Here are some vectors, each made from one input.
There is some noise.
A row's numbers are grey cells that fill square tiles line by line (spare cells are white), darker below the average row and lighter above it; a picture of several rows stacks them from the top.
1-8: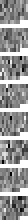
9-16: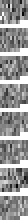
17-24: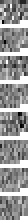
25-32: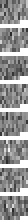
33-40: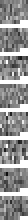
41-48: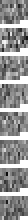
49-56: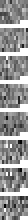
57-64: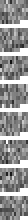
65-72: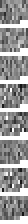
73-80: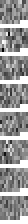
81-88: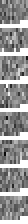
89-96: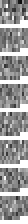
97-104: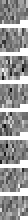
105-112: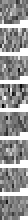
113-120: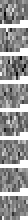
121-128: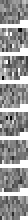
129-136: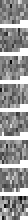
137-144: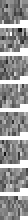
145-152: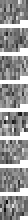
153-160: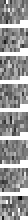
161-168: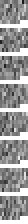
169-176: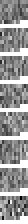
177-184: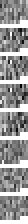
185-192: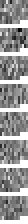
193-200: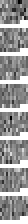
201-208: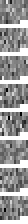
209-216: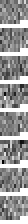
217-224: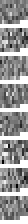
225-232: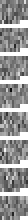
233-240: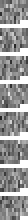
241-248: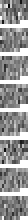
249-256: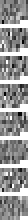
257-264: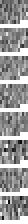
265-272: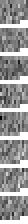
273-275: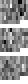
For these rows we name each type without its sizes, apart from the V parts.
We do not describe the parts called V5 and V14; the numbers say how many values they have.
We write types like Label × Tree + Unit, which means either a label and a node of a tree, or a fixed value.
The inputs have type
((Bool × Bool × Bool + Unit) × V14 + V5) × Circle.
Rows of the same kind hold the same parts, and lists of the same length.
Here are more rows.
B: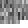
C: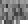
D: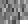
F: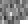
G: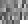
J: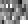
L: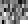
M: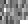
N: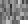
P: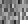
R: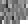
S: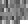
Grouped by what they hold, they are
B, C, N, P
D, F, G, M, R, S
J, L

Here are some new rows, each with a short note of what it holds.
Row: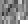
a point on a circle and a value of V14
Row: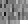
a point on a circle, three true/false values and a value of V14
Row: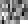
a point on a circle and a value of V5
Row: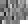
a point on a circle and a value of V14
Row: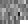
a point on a circle, three true/false values and a value of V14
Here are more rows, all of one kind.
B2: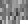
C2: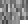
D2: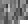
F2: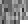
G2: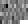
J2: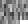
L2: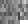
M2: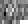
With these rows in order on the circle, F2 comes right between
B2 and L2.
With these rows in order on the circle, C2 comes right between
B2 and M2.
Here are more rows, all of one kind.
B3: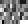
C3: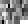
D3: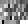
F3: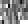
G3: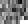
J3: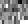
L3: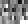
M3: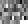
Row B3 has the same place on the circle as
D3 and M3.
